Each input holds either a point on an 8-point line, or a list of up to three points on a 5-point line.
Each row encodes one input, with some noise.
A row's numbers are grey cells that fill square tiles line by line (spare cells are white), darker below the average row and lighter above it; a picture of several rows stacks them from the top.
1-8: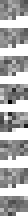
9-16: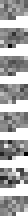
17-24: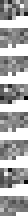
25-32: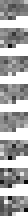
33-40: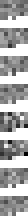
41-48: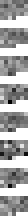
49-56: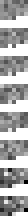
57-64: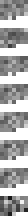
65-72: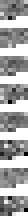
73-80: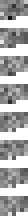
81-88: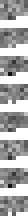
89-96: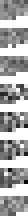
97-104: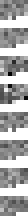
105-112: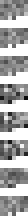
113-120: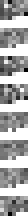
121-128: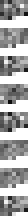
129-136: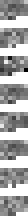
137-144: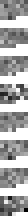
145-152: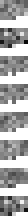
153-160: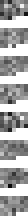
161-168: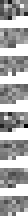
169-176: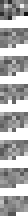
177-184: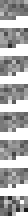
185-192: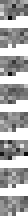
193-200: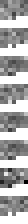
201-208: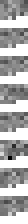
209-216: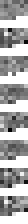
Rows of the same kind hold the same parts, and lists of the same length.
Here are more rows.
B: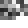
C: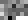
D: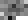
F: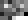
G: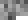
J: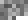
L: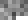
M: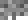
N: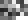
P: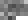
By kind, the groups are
B, N
C, D, P
F
G, L, M
J

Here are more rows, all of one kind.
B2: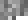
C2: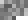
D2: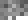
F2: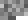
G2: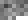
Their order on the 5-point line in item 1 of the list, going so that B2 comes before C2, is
B2, D2, G2, C2, F2.
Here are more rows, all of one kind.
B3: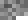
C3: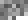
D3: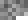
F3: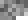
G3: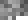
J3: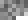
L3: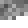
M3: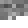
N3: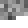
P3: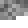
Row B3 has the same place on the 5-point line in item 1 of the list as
D3, F3, J3 and P3.
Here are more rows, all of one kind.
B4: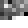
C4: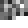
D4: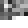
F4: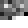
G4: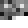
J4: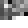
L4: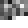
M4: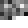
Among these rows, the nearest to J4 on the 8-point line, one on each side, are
B4 and D4.
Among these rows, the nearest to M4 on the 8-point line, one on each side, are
G4 and L4.
